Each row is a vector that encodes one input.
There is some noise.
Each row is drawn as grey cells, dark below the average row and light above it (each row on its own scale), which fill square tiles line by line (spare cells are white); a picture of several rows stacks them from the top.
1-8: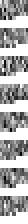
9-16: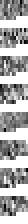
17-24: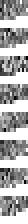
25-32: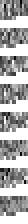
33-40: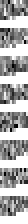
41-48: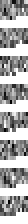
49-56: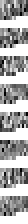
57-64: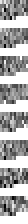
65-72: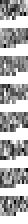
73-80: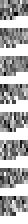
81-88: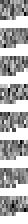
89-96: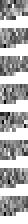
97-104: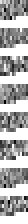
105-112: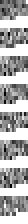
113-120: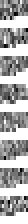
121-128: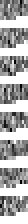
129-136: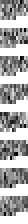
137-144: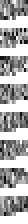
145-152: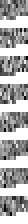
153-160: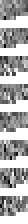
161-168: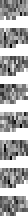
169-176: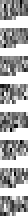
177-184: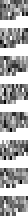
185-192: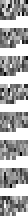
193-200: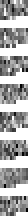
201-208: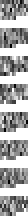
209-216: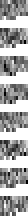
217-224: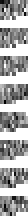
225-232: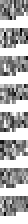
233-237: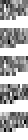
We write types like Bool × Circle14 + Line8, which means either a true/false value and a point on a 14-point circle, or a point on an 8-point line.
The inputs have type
Bool × Bool × Bool × (Line8 + Line9).
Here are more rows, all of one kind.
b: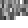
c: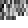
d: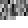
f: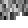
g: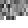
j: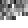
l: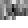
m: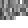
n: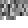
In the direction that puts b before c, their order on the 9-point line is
d, m, b, f, j, c, g, n, l.
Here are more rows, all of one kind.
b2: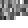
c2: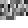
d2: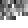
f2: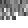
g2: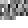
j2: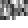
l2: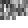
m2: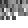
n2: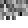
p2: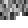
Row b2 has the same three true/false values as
c2 and g2.
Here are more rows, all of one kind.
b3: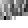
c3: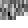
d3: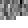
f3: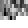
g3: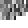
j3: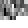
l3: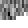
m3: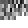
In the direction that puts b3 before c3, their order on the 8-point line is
d3, b3, f3, j3, g3, l3, c3, m3.
